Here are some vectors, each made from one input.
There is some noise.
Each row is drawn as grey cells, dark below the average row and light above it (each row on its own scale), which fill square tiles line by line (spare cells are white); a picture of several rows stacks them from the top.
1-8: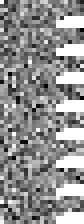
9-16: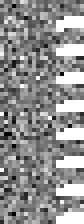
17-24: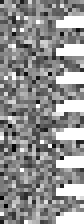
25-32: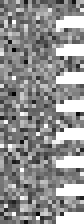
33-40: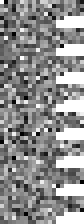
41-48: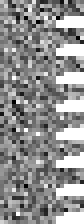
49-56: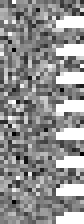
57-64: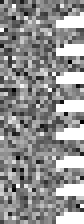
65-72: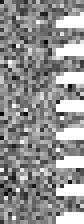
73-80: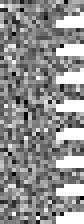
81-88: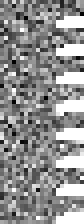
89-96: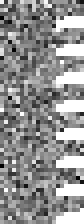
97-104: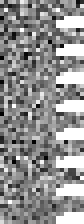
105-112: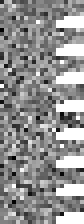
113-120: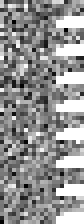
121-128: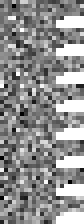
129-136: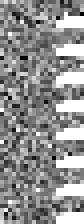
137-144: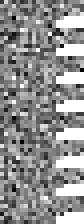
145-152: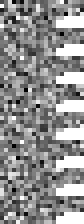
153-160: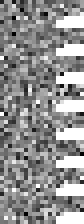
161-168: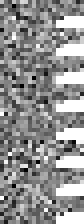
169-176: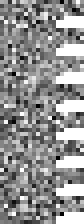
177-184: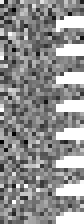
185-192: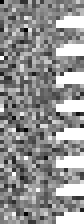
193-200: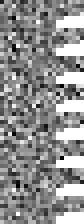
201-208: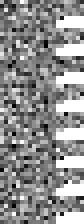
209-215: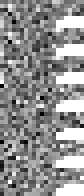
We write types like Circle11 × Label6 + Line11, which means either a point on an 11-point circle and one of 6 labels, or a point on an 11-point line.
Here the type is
Line9.
